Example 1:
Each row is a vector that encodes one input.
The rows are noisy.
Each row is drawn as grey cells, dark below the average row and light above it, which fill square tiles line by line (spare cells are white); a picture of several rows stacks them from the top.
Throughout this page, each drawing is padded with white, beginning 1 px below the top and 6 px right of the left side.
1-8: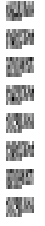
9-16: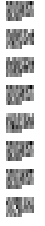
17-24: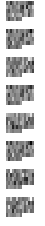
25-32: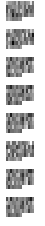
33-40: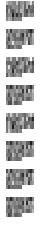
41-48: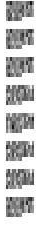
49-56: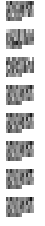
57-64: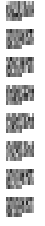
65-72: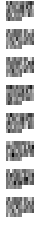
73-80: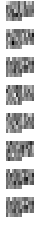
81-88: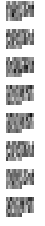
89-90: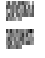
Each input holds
either a point on a 9-point line, or a node of a 12-node tree.
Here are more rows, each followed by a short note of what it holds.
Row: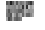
a point on a 9-point line
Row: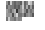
a node of a 12-node tree
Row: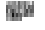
a node of a 12-node tree
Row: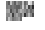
a node of a 12-node tree
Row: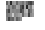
a point on a 9-point line
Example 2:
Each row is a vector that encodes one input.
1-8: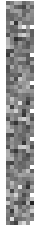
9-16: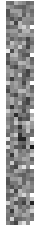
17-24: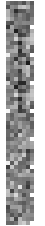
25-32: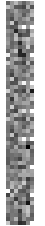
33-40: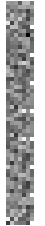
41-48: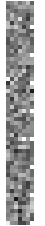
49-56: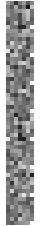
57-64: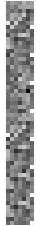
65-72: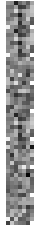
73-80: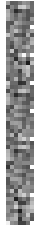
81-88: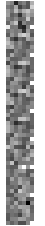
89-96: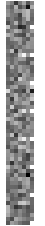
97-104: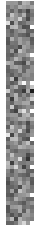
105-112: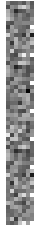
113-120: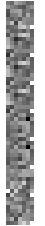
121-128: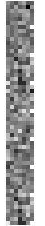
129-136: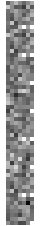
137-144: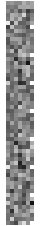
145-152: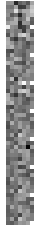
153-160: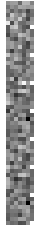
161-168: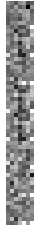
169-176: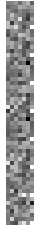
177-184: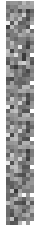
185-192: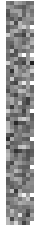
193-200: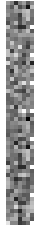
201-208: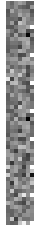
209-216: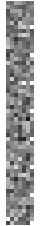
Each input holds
either a point on a 7-point line, or a point on a 9-point line.
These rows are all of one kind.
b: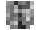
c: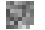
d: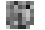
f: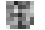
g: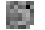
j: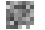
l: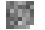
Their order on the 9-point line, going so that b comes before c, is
f, b, d, g, l, c, j.
